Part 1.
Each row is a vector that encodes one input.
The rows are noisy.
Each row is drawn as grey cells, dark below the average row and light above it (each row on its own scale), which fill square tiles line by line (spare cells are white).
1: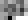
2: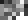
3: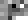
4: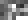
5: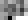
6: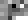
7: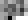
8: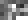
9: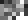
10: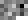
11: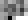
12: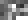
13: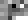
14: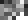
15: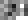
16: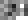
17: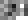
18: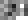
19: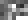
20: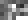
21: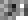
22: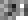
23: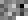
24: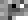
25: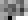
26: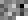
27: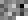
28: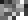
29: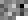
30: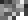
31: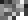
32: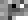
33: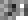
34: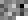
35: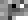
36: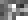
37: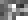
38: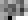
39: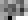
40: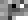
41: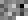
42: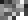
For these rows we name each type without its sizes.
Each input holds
a point on a line.
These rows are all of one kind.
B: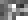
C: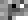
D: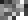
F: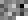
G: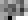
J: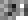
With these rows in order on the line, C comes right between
G and J.
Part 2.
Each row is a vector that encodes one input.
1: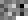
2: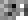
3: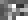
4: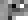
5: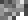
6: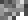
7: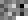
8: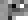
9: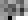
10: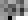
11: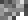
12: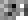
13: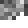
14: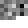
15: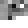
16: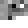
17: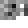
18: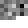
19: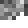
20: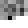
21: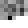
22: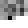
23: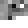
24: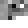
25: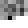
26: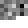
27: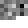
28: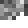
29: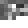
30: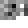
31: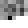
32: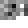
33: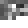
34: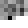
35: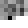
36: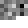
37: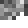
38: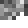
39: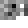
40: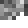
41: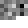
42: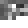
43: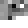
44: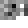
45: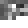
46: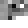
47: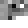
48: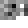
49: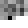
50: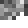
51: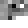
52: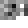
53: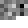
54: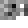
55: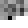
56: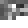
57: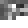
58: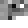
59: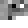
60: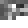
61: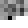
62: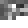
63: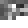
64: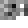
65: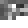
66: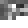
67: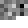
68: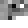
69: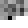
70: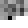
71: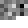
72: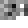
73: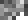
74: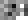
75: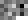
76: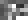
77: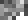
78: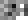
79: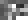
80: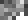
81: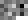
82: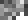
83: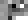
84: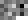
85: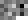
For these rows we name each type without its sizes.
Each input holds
a point on a line.
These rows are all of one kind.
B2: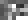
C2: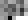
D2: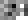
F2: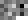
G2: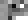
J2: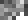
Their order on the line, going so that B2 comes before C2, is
B2, F2, C2, G2, D2, J2.
